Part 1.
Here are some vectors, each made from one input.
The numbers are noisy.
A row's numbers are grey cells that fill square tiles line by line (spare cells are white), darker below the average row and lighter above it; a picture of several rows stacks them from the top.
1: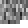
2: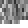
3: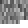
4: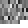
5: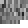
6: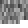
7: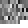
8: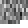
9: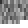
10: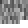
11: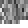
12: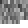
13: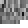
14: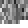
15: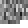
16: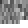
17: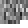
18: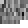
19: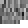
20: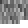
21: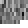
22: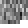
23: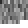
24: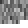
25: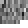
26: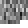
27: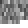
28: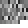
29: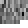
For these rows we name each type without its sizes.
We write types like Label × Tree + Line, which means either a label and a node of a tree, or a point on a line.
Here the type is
Label.
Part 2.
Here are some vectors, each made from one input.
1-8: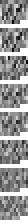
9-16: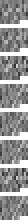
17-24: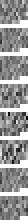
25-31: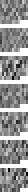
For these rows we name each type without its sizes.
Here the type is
Line.
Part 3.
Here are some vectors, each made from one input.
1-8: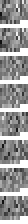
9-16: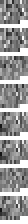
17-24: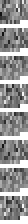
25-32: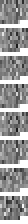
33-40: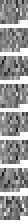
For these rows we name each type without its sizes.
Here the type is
Line.
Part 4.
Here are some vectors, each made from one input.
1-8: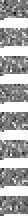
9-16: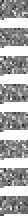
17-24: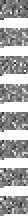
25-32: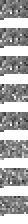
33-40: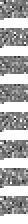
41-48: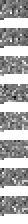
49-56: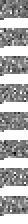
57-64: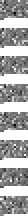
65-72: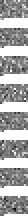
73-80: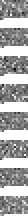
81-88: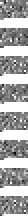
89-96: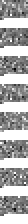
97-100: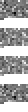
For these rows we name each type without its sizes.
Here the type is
Label.
